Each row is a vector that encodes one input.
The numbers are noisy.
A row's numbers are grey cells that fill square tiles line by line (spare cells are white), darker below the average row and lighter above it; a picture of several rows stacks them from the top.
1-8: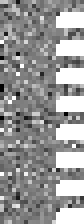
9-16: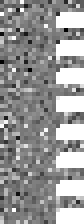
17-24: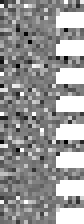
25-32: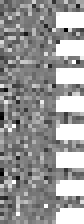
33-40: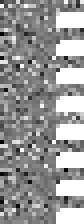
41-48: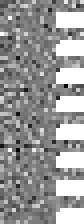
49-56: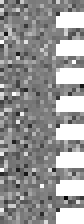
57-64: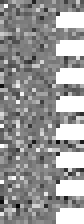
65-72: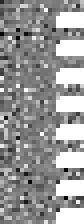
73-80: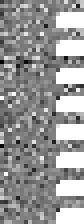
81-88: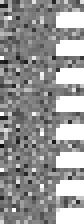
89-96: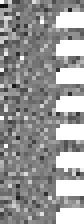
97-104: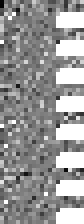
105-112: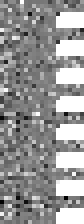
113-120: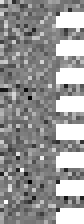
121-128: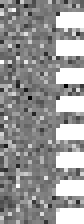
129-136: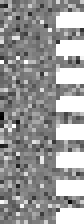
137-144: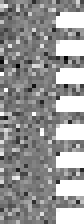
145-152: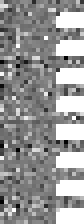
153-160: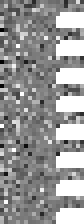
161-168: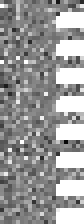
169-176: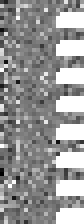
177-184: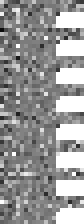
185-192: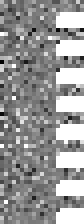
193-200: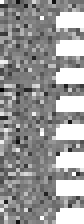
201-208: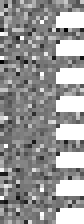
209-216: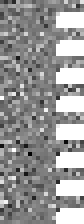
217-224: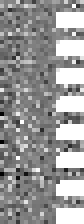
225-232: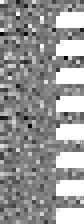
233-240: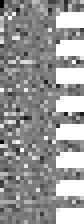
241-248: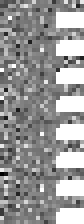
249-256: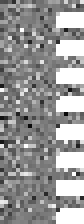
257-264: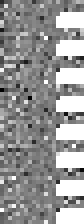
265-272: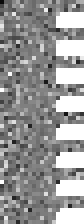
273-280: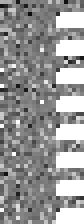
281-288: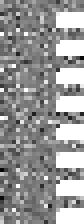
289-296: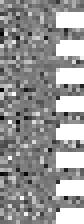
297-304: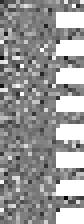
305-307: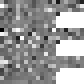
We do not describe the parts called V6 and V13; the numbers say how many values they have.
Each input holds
a value of V13, together with either a point on a 9-point line, or a true/false value and a value of V6.
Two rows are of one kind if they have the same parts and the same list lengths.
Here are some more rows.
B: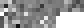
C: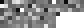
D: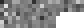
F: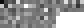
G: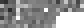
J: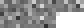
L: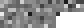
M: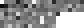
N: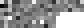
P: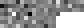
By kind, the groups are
B, L, M, N, P
C, D, F, G, J

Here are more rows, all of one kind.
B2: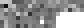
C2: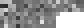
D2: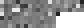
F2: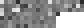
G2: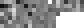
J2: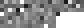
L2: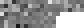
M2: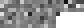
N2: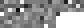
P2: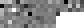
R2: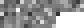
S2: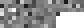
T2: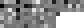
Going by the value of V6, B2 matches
P2 and R2.
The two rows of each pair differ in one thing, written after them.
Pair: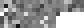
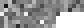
the value of V6
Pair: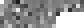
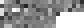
the value of V6
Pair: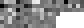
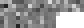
the value of V13
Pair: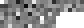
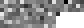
the value of V13
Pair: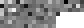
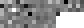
the value of V6
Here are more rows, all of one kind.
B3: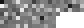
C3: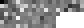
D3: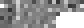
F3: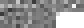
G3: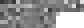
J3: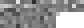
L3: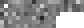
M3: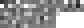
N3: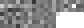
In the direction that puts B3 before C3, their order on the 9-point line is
N3, F3, D3, J3, L3, B3, M3, C3, G3.
